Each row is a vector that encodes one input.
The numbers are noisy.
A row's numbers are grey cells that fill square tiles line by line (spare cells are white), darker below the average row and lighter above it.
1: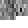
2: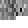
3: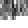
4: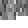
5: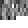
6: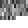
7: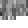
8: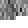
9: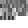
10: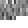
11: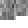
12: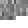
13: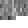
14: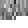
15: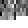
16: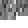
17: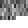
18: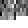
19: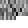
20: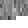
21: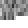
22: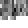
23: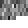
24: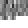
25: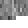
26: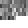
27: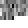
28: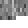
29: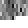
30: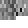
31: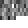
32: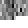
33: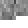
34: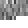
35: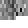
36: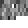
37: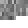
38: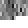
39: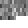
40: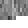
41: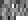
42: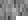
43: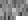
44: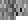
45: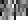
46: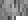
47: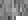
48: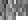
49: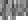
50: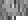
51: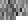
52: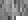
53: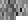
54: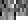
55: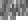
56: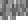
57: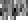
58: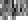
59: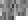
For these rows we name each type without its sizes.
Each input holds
a point on a line and a true/false value.
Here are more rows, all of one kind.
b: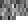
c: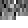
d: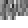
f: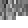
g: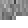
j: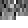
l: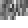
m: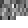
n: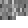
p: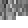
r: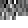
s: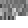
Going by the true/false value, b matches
g, m, n and s.
